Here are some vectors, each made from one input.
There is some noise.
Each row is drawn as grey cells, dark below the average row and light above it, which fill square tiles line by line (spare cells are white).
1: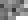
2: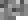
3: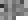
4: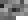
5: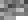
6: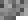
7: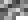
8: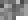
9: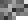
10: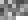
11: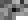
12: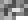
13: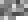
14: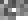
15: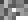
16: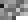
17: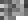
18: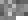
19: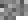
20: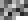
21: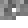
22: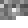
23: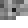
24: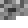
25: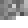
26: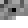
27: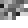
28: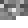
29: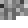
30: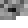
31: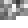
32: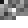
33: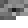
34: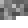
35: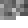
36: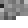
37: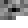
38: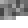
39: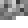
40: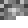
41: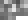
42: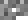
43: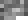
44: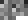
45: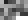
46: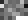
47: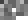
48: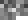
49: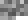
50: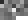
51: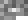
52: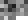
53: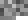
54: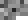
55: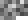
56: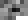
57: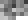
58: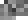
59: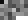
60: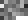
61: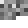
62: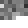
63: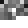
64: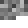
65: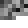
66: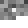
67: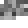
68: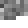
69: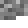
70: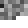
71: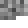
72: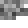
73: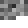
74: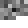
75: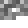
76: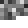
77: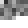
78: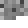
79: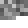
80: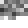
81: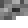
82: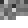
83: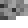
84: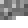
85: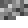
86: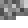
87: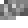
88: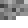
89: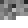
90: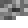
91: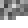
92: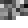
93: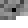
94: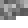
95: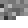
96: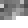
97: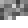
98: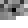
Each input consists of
either a point on an 8-point circle and a true/false value, or one of 8 labels.
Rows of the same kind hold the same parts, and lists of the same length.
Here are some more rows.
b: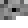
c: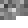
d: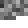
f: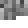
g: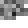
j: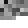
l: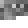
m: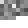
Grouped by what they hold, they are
b, c, d, f
g, j, l, m

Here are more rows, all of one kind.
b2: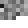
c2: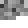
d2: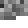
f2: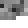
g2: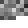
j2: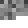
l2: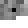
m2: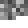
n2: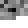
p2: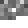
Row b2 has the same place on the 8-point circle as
m2 and p2.
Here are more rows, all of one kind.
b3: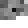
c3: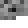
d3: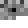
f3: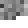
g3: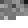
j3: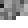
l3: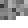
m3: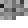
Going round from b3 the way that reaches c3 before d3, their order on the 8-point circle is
b3, c3, g3, j3, f3, m3, d3, l3.
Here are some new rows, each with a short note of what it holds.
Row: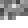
one of 8 labels
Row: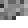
a point on an 8-point circle and a true/false value
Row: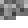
one of 8 labels
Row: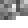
one of 8 labels
